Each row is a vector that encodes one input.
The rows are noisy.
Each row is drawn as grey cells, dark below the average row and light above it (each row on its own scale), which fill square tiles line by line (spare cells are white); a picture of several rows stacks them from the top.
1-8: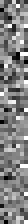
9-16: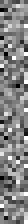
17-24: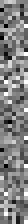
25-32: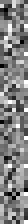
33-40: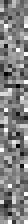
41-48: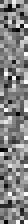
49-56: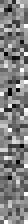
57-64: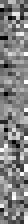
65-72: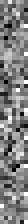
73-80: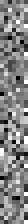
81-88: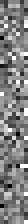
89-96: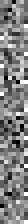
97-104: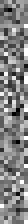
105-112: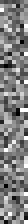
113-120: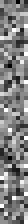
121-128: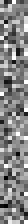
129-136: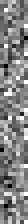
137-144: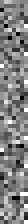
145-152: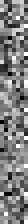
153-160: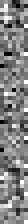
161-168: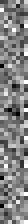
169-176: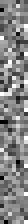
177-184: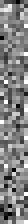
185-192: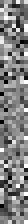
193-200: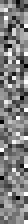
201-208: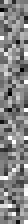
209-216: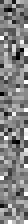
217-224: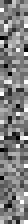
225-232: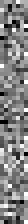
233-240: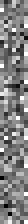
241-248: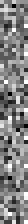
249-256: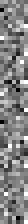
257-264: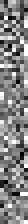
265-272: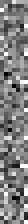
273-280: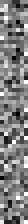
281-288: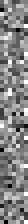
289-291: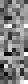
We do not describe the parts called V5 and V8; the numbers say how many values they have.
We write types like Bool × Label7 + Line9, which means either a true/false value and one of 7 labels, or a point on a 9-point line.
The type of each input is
(Bool × V8 + Tree12 + Unit) × V5.
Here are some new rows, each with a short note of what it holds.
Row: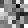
a node of a 12-node tree and a value of V5
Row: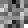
a value of V5
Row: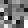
a node of a 12-node tree and a value of V5
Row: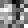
a value of V5
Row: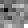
a node of a 12-node tree and a value of V5
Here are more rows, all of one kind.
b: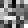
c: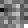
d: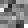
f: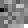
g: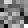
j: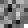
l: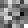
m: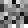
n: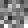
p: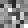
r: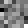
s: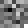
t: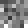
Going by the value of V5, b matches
d and p.
